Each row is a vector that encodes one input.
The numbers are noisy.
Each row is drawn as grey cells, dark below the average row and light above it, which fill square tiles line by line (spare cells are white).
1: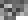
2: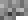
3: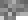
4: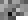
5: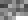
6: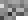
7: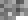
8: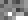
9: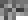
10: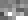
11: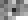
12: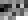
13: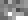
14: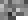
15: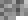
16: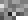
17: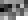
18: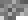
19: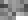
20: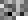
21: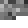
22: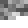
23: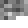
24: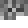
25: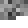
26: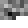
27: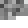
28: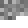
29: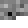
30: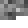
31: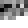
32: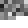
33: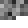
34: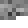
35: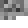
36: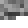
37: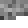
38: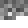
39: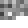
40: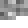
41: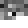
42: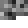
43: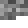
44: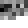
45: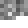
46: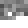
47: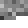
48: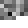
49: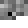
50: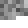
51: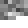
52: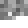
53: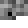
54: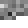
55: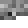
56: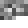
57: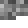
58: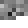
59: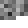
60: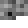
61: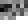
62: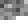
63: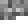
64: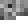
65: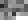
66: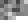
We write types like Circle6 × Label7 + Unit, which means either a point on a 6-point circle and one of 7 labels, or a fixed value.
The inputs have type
List2(Line9).
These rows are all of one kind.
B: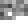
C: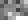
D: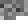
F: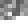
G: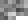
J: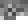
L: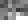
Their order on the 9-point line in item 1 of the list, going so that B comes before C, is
B, C, G, F, D, J, L.
